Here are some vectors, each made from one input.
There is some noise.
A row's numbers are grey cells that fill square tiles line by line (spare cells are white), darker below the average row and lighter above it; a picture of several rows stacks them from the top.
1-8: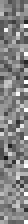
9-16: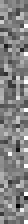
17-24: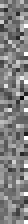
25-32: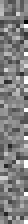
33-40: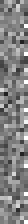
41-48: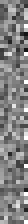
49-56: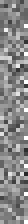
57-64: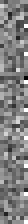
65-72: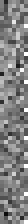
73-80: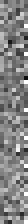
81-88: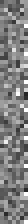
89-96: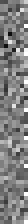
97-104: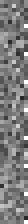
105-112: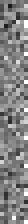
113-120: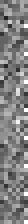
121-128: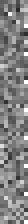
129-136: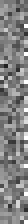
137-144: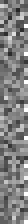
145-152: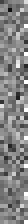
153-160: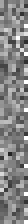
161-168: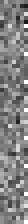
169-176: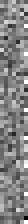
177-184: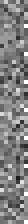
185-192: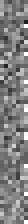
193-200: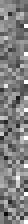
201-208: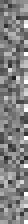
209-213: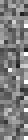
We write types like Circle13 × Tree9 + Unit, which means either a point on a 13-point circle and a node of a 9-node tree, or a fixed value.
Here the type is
Label9 + Line10 + Tree15.
